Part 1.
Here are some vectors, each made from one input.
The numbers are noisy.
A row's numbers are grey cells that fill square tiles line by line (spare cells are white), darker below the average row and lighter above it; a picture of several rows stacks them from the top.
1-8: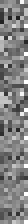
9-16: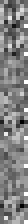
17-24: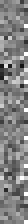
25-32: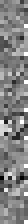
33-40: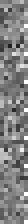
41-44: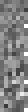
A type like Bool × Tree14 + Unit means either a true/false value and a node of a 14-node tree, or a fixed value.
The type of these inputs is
Bool × Bool × Bool.
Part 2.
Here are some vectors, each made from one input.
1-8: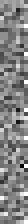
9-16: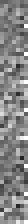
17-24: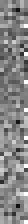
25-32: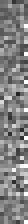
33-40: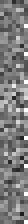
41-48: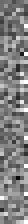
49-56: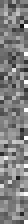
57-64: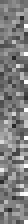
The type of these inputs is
Line7 × Line7.
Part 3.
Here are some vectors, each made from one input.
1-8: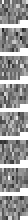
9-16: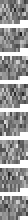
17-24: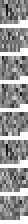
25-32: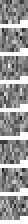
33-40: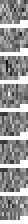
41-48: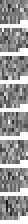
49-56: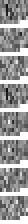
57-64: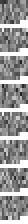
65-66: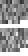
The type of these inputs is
Label11.
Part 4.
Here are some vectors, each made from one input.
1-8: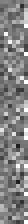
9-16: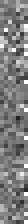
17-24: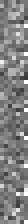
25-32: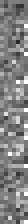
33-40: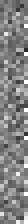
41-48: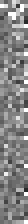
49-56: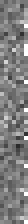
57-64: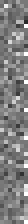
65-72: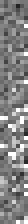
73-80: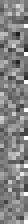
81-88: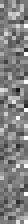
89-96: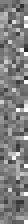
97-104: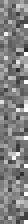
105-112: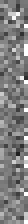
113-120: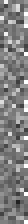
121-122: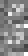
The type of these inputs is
Bool × Bool × Bool × Bool.
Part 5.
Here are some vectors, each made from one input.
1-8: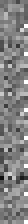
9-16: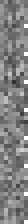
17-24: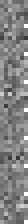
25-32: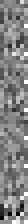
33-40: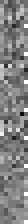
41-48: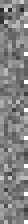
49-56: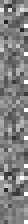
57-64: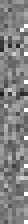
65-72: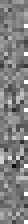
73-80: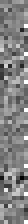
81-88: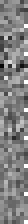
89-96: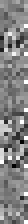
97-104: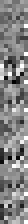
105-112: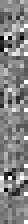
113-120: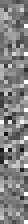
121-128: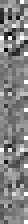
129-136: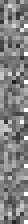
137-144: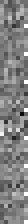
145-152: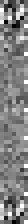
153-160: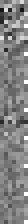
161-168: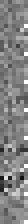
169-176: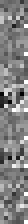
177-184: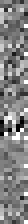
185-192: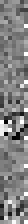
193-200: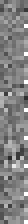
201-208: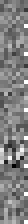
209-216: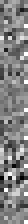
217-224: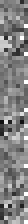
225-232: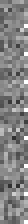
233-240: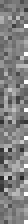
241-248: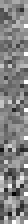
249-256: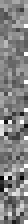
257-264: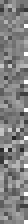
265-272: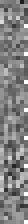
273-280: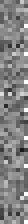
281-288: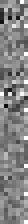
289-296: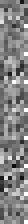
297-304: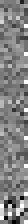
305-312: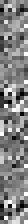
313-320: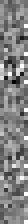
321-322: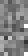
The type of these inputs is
Bool × Bool × Bool.
